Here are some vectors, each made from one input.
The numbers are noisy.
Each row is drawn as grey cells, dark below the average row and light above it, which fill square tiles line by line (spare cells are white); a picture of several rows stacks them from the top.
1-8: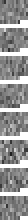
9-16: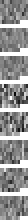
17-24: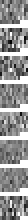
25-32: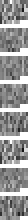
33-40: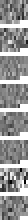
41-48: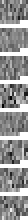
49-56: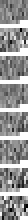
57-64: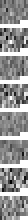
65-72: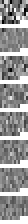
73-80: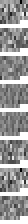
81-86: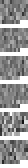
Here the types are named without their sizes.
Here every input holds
a list of points on a line.
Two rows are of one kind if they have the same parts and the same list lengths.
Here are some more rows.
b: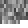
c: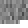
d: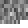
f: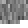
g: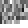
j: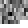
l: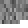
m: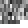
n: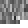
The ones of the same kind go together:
b, d, m, n
c, f, j, l
g

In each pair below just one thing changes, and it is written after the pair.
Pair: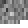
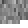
the place on the line in item 1 of the list
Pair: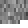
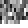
the place on the line in item 2 of the list
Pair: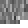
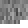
the place on the line in item 1 of the list
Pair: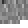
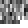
the place on the line in item 2 of the list
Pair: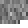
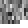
the place on the line in item 2 of the list
